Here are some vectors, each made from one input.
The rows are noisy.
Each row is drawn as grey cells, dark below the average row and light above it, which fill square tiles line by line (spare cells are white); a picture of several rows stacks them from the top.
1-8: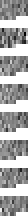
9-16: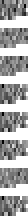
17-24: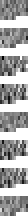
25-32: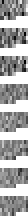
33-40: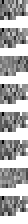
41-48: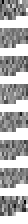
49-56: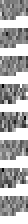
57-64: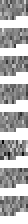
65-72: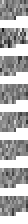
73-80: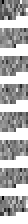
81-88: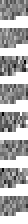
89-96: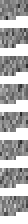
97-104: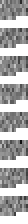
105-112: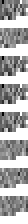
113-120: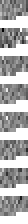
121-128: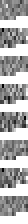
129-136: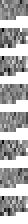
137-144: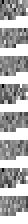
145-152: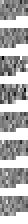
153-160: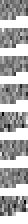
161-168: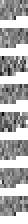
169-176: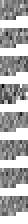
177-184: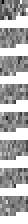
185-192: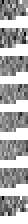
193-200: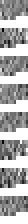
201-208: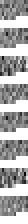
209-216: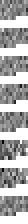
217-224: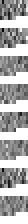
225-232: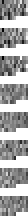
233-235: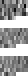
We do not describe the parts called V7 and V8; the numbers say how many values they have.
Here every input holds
either a point on a 5-point line, or a point on a 6-point line, a value of V7 and a value of V8.
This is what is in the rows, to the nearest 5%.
About 30% of them hold a point on a 5-point line. The rest hold a point on a 6-point line, a value of V7 and a value of V8.
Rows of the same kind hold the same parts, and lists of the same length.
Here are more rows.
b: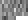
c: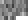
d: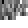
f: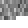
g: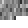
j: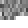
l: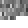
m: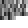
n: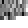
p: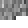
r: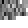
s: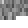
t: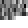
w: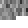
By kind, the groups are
b, c, f, g, j, l, p, s, w
d, m, n, r, t

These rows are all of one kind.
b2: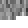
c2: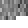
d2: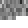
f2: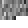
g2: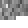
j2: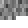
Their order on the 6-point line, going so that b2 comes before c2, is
j2, d2, b2, c2, g2, f2.
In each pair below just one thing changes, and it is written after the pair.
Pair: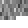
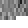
the value of V7
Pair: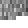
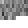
the value of V8
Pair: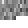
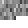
the place on the 6-point line
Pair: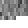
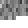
the value of V8
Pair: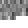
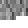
the value of V7
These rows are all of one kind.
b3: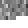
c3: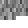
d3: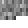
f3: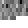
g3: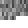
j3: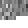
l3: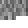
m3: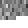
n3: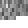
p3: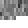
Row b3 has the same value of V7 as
d3, j3, l3 and m3.
